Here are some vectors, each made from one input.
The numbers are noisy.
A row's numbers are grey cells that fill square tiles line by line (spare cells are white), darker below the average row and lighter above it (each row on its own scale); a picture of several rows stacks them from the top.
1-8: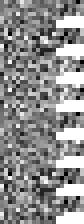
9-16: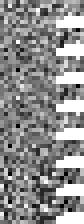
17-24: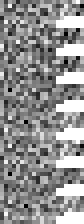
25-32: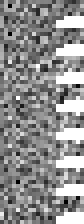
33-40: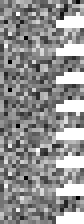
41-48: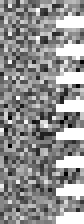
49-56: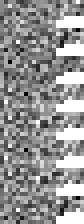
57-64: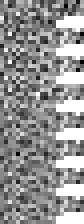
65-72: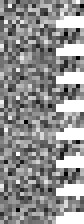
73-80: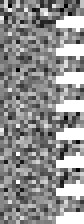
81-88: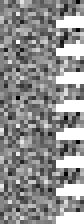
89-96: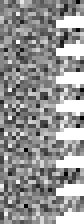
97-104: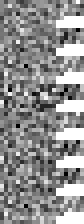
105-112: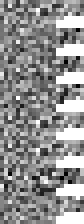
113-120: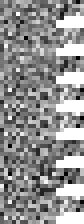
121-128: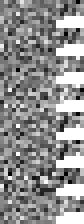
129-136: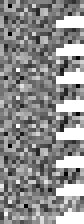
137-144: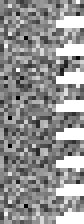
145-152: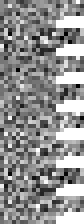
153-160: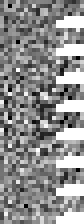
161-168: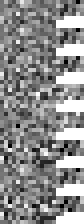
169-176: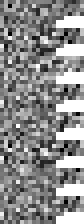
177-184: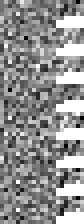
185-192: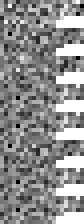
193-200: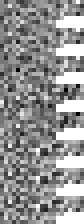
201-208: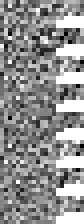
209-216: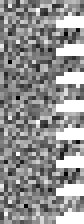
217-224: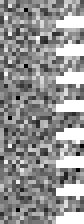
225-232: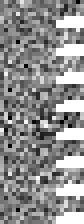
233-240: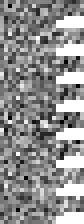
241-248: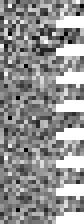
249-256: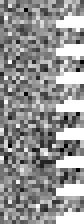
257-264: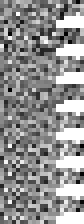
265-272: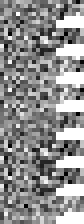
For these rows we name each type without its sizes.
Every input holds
a point on a line and a true/false value.
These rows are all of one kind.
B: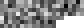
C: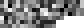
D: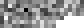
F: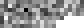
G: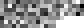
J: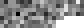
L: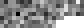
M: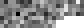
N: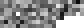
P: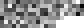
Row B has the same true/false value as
C and N.
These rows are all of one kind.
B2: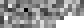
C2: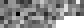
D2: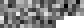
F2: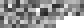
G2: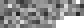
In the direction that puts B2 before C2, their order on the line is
B2, F2, D2, G2, C2.
